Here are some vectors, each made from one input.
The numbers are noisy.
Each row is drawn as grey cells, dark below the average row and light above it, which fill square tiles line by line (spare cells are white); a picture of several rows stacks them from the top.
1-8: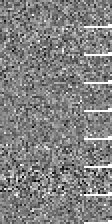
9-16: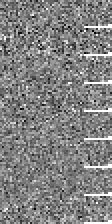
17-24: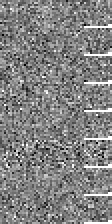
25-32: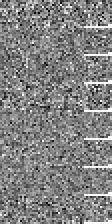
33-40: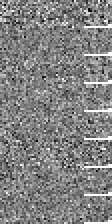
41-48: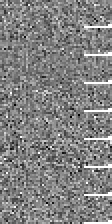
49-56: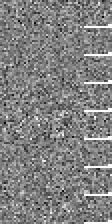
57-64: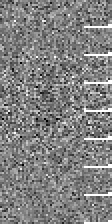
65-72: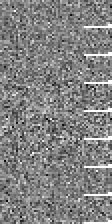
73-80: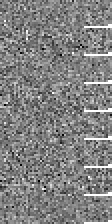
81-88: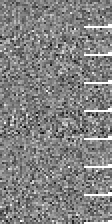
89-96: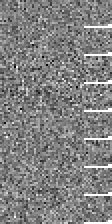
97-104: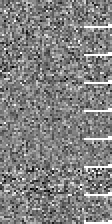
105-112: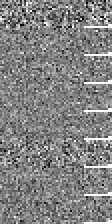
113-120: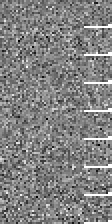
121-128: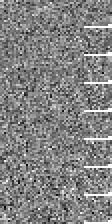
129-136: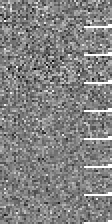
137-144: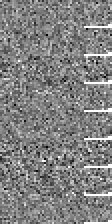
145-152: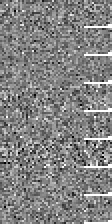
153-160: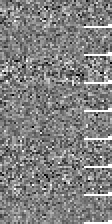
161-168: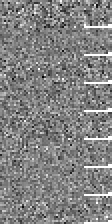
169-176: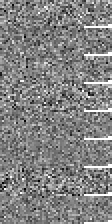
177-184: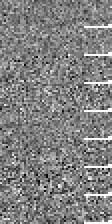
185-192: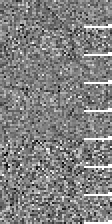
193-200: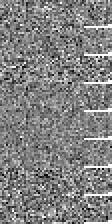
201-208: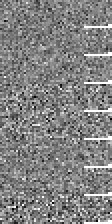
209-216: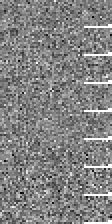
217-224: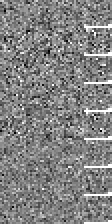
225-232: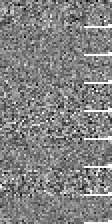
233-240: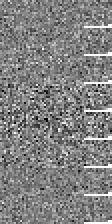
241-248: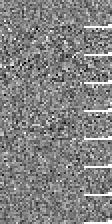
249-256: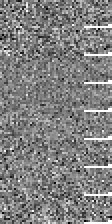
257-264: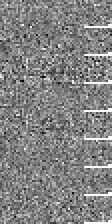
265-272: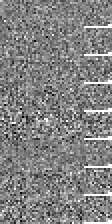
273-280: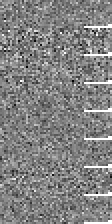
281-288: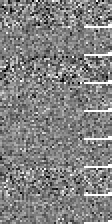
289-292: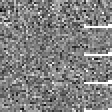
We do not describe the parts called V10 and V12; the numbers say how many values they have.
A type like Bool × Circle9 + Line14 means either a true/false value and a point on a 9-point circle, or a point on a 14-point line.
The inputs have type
(Circle15 + Line7) × V10 × V12.
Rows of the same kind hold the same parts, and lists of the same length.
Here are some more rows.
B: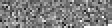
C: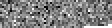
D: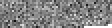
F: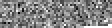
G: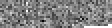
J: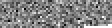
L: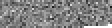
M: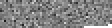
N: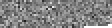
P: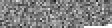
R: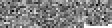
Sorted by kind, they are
B, C, G, J, L, M, P, R
D, F, N

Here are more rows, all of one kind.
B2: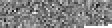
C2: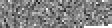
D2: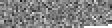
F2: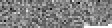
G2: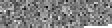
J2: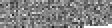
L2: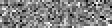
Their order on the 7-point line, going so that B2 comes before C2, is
B2, C2, F2, D2, G2, J2, L2.
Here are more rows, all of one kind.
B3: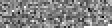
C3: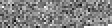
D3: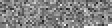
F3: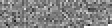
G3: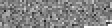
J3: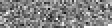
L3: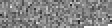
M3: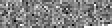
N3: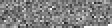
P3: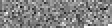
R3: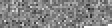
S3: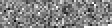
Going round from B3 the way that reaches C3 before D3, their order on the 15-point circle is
B3, S3, G3, M3, R3, L3, J3, P3, F3, C3, N3, D3.
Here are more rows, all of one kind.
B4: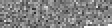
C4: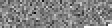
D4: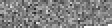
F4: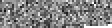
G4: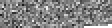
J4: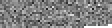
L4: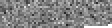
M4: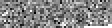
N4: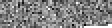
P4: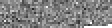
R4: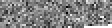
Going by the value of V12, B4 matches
C4, D4, G4 and N4.
